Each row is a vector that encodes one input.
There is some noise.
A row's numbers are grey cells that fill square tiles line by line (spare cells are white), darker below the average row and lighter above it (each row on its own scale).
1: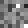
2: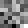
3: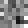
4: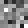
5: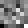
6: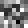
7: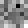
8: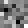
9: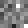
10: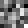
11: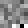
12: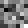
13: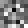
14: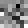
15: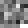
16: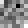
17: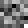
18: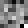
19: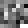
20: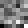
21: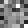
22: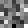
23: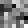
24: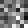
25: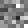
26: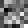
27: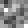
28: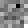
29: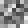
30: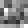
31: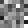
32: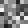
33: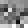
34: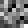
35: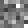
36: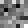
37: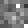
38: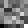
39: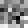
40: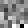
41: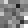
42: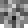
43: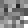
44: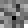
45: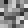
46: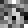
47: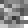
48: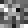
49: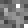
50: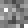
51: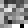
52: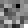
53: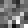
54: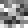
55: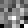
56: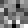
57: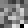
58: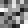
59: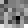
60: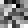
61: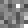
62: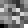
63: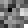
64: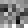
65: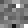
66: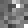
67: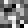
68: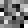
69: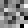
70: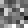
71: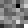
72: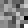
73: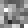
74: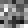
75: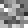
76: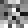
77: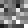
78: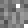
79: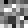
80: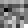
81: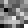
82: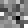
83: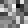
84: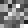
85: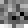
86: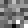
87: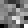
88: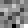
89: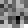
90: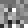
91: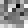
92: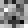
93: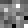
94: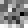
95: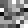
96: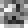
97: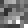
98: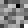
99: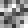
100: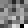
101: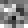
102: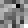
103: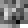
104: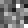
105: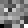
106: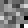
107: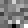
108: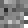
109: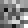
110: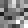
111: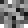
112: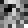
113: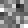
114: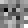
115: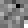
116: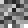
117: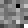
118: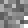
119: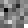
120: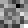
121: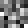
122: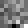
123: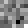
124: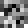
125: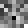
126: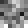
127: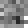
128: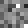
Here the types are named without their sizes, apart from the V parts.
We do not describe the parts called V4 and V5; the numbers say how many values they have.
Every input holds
a point on a line, a true/false value, a value of V4 and a value of V5.
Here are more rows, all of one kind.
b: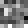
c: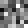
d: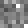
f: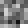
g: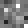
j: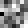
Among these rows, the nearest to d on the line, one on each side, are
c and j.
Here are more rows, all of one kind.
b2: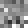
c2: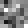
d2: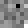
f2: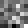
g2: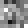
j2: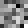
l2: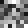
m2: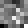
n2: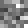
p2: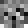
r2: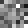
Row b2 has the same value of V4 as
c2, g2 and r2.
